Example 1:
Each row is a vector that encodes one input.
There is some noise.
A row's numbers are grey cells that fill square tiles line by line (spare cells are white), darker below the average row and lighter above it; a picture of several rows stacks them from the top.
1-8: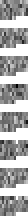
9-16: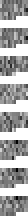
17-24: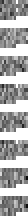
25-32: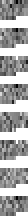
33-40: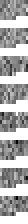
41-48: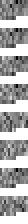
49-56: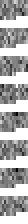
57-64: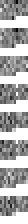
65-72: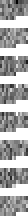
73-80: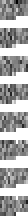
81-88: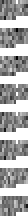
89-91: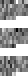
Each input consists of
either a point on a 6-point circle, or a point on an 8-point circle and a true/false value.
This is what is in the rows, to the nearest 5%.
About 50% of them hold a point on a 6-point circle. The rest hold a point on an 8-point circle and a true/false value.
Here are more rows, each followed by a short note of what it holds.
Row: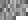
a point on a 6-point circle
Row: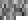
a point on a 6-point circle
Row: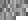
a point on a 6-point circle
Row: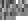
a point on an 8-point circle and a true/false value
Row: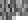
a point on a 6-point circle
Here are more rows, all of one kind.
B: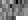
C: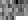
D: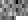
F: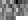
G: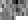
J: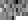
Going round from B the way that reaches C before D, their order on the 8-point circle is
B, F, C, G, J, D.
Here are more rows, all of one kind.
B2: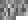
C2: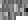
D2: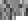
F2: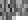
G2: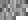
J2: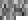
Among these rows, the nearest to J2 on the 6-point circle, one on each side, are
B2 and F2.
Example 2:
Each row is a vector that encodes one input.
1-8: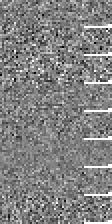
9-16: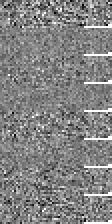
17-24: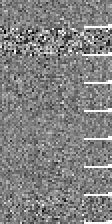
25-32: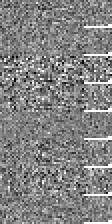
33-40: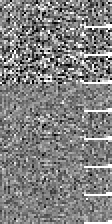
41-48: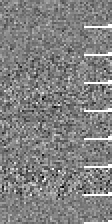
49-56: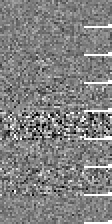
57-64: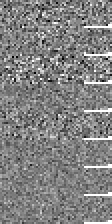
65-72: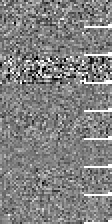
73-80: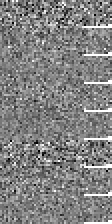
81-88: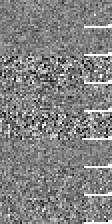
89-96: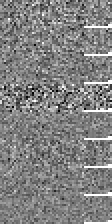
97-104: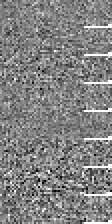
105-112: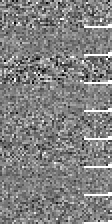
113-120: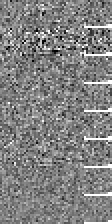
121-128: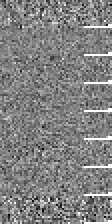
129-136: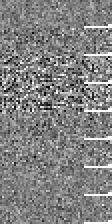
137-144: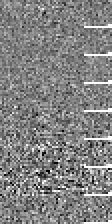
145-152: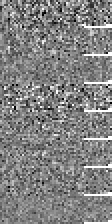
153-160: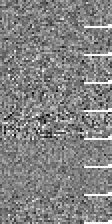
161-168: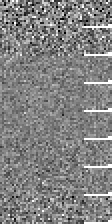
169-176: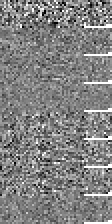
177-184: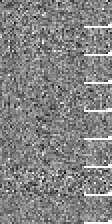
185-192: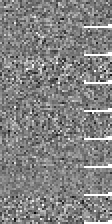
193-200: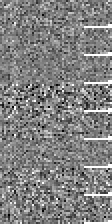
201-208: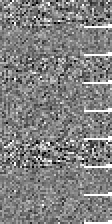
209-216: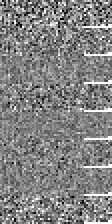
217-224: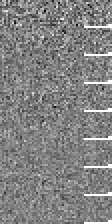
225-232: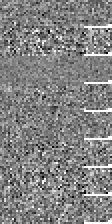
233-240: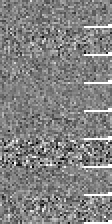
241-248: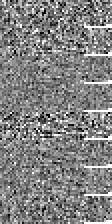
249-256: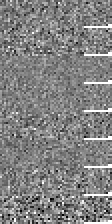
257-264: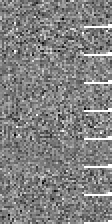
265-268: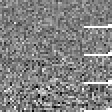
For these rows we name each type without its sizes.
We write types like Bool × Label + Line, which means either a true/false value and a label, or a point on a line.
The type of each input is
Bool × (Circle + Unit) + Line.
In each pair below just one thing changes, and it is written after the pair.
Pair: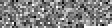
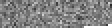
the true/false value
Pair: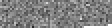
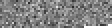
the true/false value
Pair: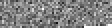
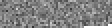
the true/false value
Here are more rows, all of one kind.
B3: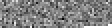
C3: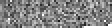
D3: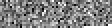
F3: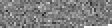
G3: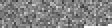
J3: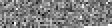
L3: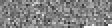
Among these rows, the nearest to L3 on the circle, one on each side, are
B3 and J3.
